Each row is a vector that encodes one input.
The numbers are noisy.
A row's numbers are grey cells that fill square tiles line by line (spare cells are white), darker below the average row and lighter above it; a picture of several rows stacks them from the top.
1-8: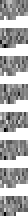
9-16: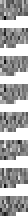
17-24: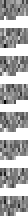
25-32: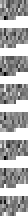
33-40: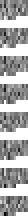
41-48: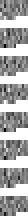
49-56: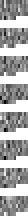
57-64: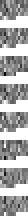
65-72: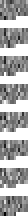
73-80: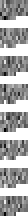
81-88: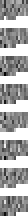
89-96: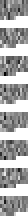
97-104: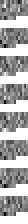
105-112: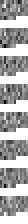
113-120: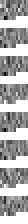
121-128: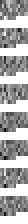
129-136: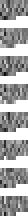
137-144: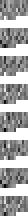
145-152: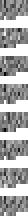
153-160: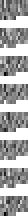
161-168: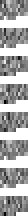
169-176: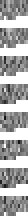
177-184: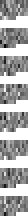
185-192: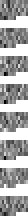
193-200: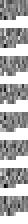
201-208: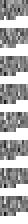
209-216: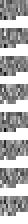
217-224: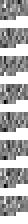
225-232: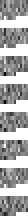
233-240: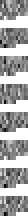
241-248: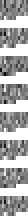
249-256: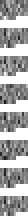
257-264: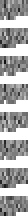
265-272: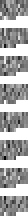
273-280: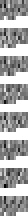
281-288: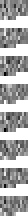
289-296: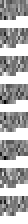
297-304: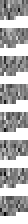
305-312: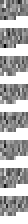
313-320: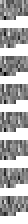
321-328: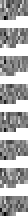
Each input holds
a point on a 16-point line and a true/false value.
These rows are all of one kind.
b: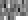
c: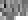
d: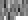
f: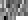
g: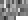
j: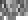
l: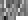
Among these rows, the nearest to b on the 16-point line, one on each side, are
d and j.
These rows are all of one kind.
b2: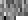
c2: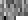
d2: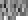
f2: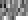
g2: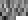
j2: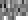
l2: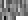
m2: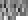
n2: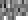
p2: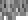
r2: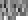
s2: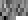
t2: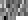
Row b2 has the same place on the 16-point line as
c2, d2, m2 and r2.
